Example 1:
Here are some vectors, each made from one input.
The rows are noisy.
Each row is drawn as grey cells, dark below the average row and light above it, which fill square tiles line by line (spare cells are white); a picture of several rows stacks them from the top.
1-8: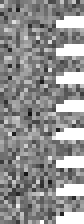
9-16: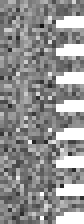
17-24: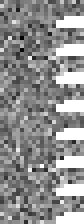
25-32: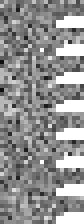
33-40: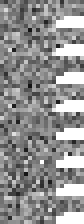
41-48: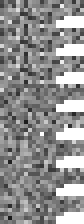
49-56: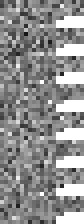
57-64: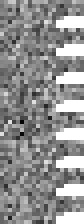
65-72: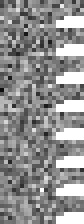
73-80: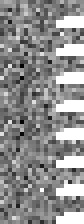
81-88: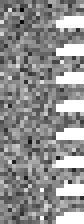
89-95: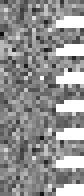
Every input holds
either a point on a 10-point circle, or a point on a 5-point line and a point on a 6-point line.
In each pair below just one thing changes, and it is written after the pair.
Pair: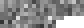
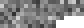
the place on the 5-point line
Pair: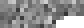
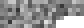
the place on the 5-point line
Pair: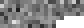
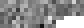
the place on the 5-point line
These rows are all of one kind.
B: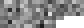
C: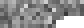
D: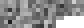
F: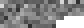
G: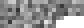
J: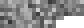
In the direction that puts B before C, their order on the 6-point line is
F, D, B, G, C, J.
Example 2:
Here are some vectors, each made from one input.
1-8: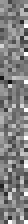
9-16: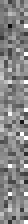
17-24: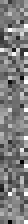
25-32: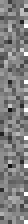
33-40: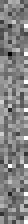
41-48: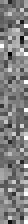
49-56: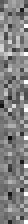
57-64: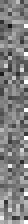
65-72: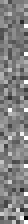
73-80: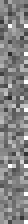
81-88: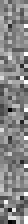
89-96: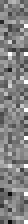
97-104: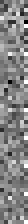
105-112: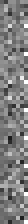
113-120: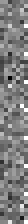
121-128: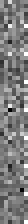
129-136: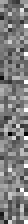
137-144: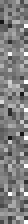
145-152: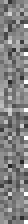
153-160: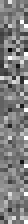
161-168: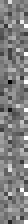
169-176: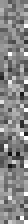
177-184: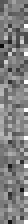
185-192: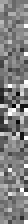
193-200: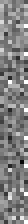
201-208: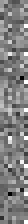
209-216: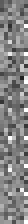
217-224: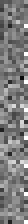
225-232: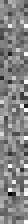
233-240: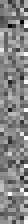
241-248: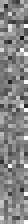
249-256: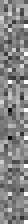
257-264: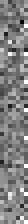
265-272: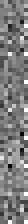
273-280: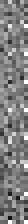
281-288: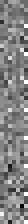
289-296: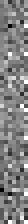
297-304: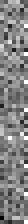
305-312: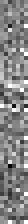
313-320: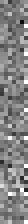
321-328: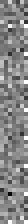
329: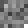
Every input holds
a list of up to two points on a 4-point line.
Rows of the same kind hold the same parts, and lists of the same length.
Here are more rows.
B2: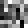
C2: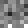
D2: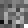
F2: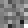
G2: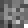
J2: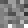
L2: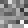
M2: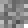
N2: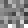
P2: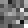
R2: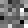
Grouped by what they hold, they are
B2
C2, D2, G2, J2, L2, N2
F2, M2, P2, R2

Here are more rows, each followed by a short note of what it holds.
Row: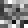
the empty list
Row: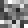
the empty list
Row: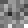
a list of two items
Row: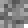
a list of one item
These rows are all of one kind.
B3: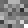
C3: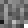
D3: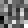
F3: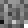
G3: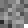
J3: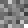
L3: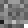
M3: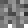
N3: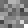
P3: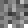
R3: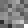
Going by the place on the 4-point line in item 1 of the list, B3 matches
C3, F3, L3 and N3.
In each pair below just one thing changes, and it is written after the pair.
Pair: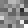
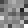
the place on the 4-point line in item 2 of the list
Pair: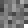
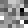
the place on the 4-point line in item 2 of the list
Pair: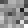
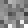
the place on the 4-point line in item 2 of the list
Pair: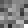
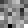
the place on the 4-point line in item 2 of the list
